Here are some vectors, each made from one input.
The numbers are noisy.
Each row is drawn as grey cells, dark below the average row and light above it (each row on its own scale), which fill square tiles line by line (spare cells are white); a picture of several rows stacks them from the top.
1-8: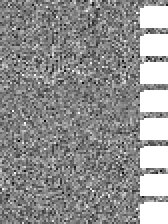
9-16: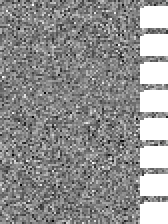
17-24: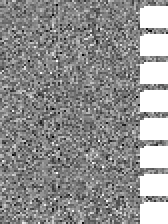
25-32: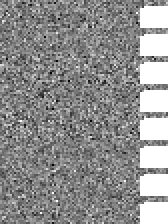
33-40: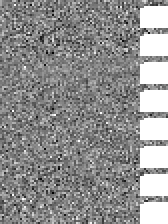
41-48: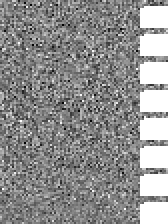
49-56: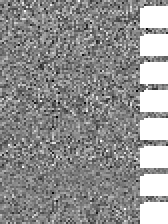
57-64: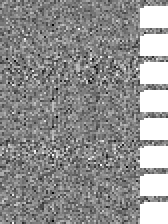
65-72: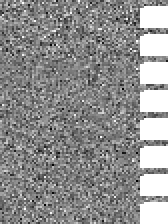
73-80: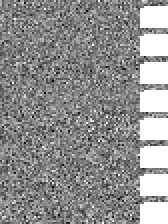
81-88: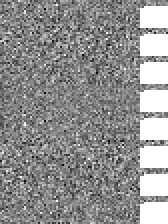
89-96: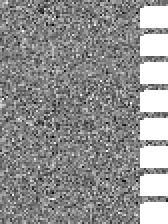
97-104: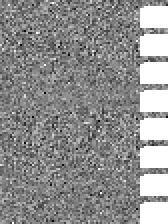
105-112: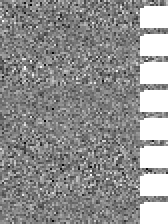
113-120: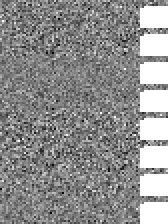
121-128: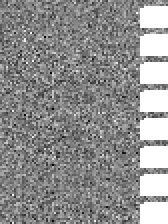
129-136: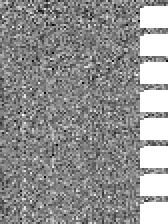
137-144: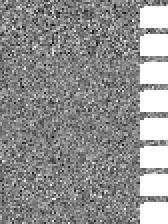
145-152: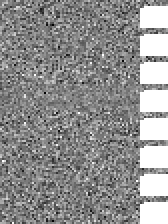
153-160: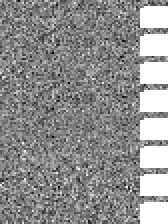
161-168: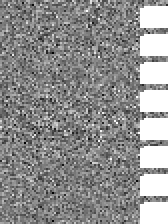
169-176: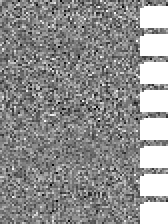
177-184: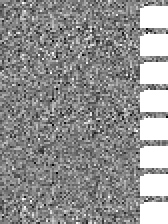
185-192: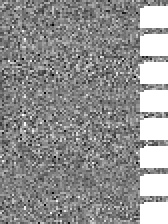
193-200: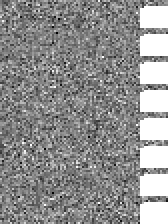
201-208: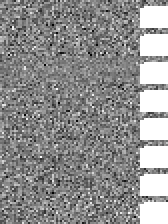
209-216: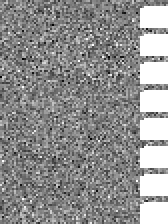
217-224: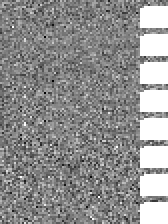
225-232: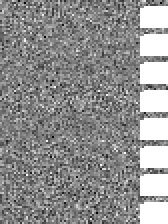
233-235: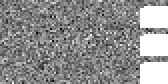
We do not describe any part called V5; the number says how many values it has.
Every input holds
either two values of V5, or a list of up to three points on a 6-point line.
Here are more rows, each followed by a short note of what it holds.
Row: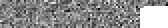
a list of three items
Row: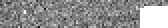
a list of one item
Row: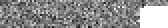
a list of three items
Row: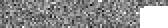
a list of three items
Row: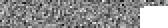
a list of two items
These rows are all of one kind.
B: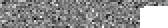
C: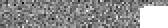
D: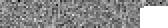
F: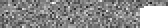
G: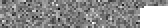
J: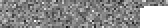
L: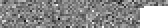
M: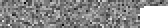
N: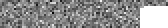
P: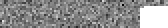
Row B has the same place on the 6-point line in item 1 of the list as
J and L.
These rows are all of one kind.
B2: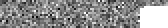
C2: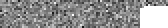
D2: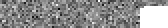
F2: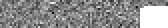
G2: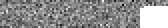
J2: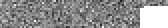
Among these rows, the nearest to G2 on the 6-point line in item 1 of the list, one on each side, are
B2 and C2.
